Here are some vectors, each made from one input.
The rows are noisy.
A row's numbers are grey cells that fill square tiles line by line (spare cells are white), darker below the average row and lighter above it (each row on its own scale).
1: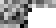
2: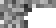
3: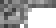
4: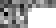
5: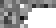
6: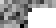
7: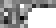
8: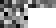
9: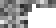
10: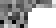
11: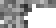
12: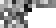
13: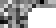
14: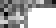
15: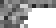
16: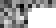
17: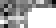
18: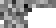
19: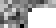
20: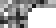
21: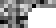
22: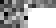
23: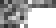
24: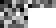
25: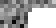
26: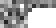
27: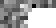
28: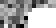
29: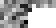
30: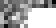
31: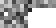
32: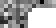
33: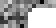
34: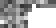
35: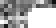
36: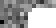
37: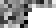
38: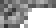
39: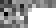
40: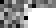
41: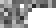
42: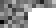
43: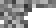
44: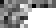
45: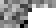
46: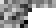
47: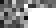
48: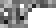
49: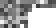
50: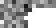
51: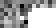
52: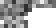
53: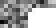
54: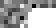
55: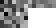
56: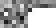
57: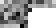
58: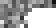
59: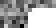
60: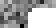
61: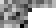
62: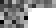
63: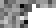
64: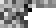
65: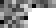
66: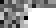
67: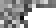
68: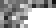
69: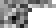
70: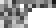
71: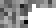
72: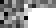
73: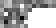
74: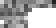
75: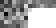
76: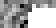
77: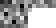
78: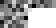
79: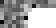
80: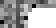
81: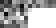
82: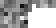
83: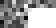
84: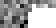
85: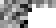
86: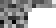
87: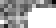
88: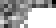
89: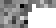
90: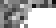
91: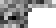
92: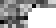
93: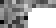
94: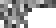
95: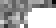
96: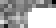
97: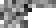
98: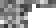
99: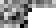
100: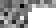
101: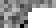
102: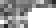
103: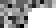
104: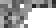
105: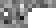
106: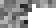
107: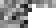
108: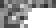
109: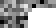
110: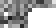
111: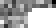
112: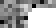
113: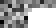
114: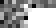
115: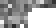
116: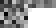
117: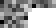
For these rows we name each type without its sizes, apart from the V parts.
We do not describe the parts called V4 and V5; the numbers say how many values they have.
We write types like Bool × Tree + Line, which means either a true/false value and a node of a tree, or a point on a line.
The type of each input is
Bool × Bool × Bool × V4 + (Circle + Unit) × V5.
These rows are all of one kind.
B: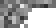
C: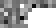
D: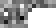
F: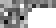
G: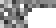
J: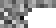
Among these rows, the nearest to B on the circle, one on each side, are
D and J.
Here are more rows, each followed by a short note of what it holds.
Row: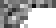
a point on a circle and a value of V5
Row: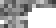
a value of V5
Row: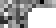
three true/false values and a value of V4
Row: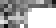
a value of V5
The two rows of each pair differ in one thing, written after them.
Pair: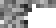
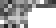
the place on the circle
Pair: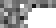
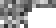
the place on the circle
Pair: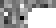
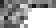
the value of V5
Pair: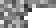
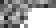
the place on the circle
